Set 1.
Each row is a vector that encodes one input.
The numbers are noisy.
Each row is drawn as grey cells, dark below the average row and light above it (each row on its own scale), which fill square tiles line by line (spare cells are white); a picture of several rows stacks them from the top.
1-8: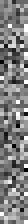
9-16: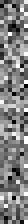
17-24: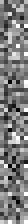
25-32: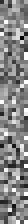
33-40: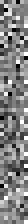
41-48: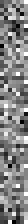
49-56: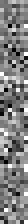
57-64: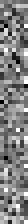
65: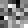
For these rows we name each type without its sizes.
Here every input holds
a node of a tree.
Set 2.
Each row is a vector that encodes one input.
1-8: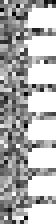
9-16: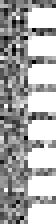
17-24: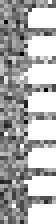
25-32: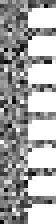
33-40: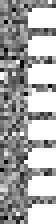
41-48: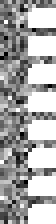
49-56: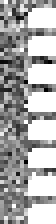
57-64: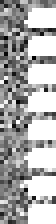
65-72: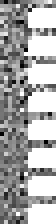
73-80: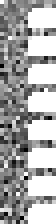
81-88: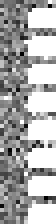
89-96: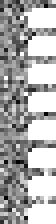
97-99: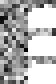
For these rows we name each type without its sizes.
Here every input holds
a point on each of two lines.
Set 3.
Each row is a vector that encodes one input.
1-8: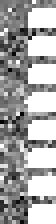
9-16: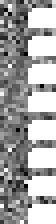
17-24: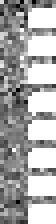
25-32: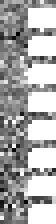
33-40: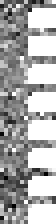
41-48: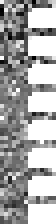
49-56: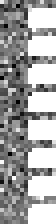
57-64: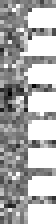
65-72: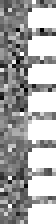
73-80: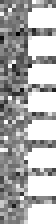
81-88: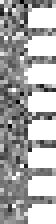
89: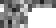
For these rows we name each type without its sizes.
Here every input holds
a point on a circle.
